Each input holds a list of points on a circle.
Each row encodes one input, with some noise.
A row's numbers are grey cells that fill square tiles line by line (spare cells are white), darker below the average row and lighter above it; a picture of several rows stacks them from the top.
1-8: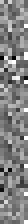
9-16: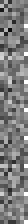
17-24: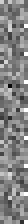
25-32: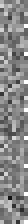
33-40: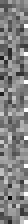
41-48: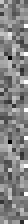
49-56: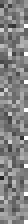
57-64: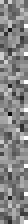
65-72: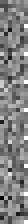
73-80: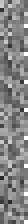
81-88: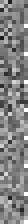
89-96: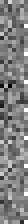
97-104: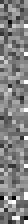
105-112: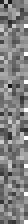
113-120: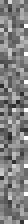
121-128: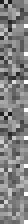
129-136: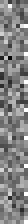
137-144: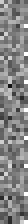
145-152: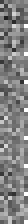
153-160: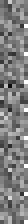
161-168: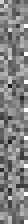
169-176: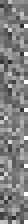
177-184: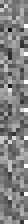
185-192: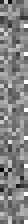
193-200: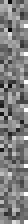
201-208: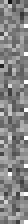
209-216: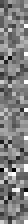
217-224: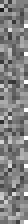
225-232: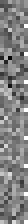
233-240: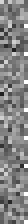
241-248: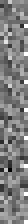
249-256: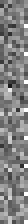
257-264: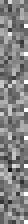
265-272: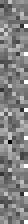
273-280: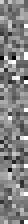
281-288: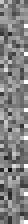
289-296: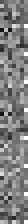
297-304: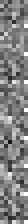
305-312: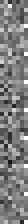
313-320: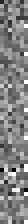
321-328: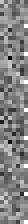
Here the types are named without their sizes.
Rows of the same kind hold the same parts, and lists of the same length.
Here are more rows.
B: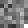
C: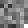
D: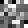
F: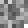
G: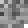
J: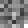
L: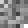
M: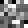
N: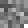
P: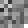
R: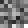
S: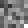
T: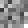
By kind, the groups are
B, C, F, G, L, N, S
D, M
J, P, R, T

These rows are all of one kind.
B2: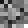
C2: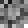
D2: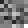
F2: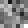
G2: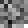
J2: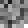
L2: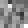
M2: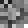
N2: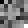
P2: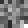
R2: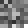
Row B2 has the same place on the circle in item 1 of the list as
C2, G2, J2 and M2.
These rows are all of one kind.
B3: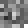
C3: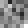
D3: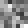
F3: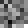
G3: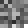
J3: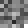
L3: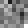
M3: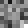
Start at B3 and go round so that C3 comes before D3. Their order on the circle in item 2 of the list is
B3, F3, G3, L3, J3, C3, M3, D3.
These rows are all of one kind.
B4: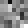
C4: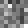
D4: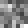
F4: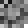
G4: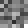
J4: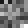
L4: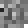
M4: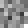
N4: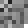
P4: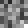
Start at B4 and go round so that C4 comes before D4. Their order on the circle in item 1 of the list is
B4, J4, P4, F4, G4, L4, N4, M4, C4, D4.
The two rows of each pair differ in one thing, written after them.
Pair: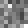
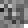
the place on the circle in item 1 of the list
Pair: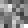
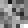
the place on the circle in item 2 of the list
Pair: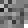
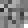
the place on the circle in item 2 of the list
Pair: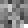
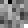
the place on the circle in item 2 of the list
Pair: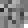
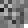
the place on the circle in item 2 of the list
